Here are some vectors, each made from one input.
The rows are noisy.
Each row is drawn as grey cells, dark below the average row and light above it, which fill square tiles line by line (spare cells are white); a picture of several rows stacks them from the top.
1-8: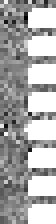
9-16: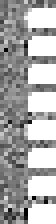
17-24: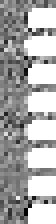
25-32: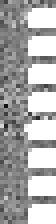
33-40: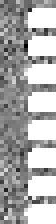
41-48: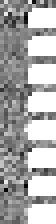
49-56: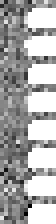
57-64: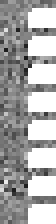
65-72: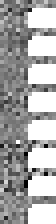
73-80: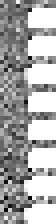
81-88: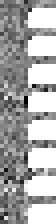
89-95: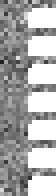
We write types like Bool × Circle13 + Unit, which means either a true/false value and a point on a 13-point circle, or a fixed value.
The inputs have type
Line5 + List3(Line3 × Line3).
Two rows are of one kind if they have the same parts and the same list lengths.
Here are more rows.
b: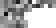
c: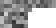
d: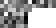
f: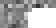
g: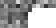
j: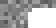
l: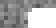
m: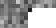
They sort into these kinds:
b
c
d, f, l
g, m
j

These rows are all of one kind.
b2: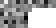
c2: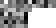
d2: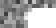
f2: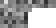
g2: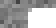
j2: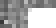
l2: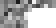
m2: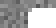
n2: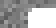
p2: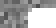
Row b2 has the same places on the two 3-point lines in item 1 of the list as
c2, d2, f2 and g2.
